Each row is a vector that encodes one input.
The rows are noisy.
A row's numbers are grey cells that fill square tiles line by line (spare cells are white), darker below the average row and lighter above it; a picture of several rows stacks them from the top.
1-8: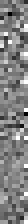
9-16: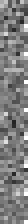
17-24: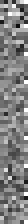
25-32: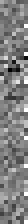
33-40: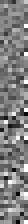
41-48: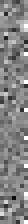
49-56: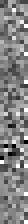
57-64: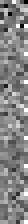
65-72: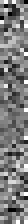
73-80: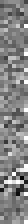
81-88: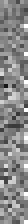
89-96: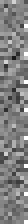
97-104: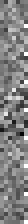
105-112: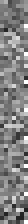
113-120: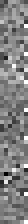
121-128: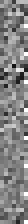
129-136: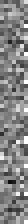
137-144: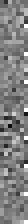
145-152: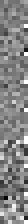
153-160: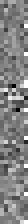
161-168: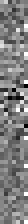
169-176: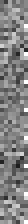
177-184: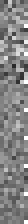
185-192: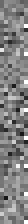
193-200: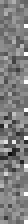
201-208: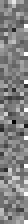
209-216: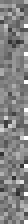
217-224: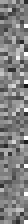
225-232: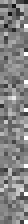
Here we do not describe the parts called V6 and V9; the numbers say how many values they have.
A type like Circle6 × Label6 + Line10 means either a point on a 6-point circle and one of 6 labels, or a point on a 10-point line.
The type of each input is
Bool × Circle8 × (Label7 + V6 × V9) + Unit.
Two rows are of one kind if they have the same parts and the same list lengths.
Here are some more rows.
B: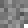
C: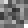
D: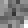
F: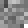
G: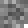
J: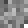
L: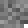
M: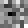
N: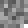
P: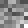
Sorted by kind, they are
B, C, G, J, L, N
D, F, P
M

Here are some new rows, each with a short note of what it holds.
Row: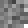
a point on an 8-point circle, a true/false value, a value of V6 and a value of V9
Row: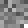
a point on an 8-point circle, one of 7 labels and a true/false value
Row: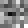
a fixed value
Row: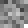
a point on an 8-point circle, one of 7 labels and a true/false value
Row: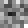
a fixed value
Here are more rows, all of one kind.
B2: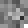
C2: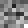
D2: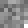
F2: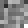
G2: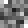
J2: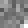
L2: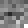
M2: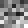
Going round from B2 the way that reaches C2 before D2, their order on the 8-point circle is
B2, C2, J2, D2, G2, M2, F2, L2.
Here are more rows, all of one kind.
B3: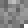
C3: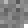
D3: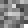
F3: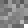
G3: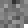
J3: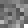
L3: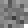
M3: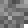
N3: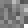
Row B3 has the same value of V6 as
C3 and M3.
